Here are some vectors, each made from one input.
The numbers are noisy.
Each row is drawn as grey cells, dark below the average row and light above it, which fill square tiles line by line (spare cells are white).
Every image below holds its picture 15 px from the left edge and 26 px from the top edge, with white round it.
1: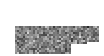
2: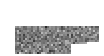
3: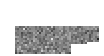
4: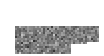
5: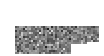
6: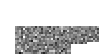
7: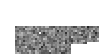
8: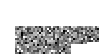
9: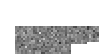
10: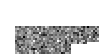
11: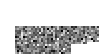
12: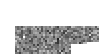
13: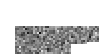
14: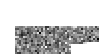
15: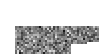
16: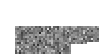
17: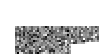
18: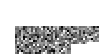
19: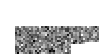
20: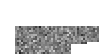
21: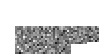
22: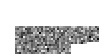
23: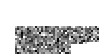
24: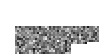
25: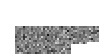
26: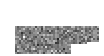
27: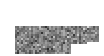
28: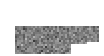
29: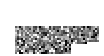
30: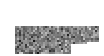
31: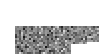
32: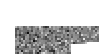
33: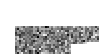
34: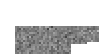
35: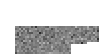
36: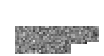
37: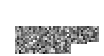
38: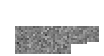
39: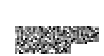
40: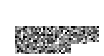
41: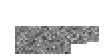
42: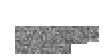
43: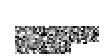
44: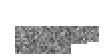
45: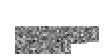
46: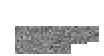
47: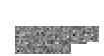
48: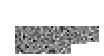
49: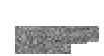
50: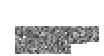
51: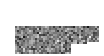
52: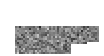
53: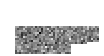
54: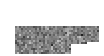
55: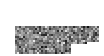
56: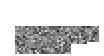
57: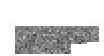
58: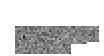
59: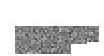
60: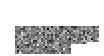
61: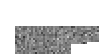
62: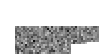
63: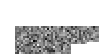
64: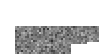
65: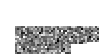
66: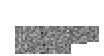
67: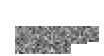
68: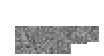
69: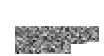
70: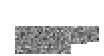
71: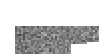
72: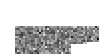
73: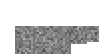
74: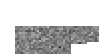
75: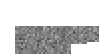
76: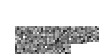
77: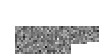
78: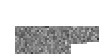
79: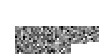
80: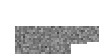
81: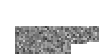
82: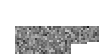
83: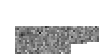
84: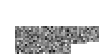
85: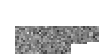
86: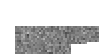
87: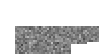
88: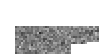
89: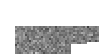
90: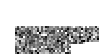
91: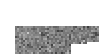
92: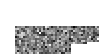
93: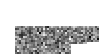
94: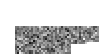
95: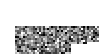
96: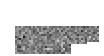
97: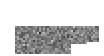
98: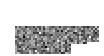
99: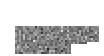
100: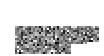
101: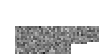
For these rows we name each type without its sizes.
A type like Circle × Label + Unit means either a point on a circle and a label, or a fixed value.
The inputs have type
Bool × (Label + Tree).
